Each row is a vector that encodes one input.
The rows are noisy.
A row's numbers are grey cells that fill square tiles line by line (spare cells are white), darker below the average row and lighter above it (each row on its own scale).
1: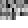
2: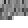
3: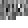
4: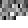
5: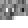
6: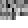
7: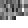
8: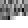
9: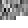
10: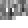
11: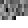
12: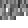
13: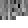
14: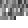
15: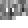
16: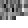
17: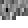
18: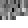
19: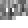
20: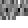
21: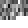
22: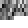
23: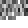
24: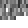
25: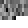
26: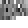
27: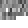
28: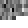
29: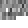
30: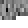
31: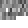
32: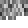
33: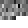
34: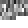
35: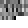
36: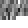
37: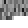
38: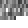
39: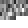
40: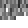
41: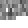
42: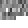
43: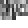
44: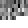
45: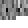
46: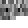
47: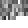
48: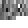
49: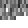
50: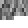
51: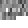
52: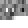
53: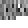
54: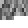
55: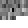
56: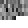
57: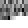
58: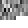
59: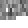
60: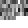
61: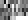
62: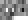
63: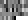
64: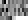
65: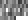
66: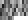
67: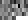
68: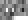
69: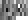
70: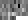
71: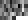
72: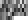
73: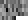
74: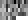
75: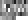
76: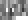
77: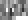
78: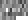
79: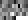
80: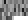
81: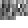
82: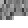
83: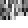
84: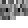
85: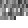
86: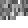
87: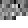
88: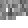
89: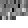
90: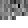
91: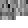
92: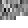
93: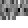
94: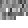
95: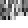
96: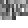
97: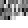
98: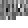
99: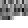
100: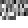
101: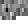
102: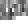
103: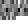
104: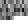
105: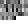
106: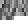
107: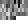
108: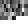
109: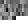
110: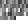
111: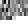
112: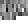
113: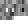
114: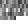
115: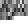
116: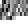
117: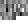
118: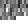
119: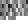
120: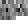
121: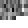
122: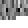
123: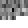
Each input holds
a list of up to three points on a 6-point line.
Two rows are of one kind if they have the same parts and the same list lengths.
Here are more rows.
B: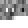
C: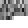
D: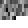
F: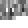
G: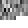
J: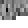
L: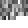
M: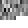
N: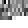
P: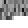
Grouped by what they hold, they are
B, F
C, D, J
G, M
L, N, P

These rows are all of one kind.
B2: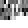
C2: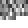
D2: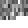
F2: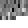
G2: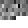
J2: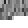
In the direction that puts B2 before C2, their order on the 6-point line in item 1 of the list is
J2, B2, D2, C2, G2, F2.
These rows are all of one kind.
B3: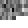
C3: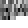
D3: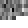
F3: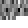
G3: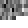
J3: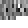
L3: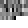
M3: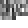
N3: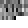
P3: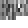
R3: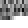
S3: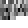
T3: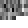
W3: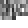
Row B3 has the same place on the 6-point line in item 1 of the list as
D3, G3 and T3.
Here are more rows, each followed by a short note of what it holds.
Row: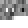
a list of one item
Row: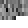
a list of two items
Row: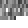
a list of one item
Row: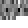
a list of two items
